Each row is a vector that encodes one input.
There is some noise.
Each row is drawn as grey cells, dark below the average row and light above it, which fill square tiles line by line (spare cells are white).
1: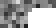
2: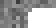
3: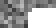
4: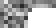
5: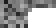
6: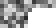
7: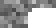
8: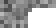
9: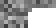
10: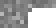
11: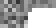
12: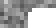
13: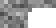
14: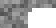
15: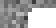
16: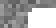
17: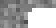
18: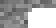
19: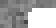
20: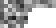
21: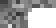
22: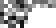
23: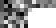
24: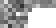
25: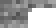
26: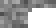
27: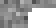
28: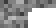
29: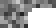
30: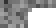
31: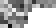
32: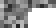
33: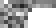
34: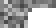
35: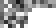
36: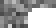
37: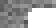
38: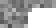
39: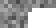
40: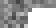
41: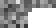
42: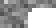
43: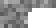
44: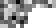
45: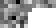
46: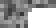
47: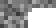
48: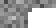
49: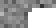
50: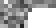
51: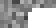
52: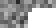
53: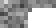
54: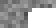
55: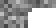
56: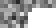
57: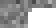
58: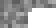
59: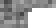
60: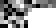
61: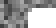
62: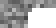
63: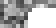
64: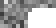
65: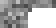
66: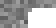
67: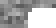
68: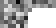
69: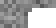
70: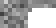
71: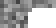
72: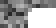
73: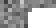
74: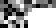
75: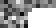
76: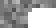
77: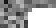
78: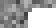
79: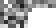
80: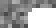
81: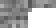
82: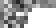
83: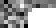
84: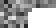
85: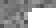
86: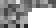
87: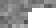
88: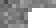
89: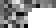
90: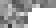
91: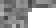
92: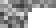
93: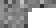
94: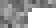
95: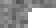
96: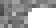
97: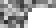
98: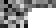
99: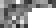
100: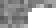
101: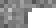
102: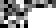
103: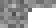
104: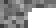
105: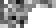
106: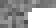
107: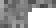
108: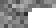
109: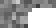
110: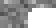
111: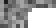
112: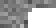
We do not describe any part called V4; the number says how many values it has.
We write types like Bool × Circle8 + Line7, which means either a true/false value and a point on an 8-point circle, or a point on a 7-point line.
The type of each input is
Bool × Circle6 × List2(Circle5) × V4.
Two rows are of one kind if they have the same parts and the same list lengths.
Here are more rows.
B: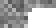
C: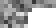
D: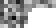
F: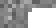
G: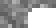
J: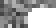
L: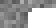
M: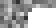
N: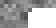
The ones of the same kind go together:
B, C, D, F, M, N
G, J
L

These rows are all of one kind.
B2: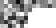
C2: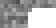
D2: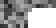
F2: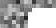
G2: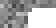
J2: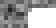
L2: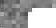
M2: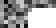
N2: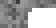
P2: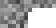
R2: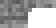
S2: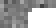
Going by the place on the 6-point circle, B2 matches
D2, J2, M2 and N2.
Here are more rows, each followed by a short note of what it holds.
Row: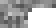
a point on a 6-point circle, a true/false value and a value of V4, together with the empty list
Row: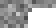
a point on a 6-point circle, a true/false value and a value of V4, together with a list of two items
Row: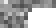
a point on a 6-point circle, a true/false value and a value of V4, together with the empty list
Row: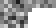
a point on a 6-point circle, a true/false value and a value of V4, together with a list of one item
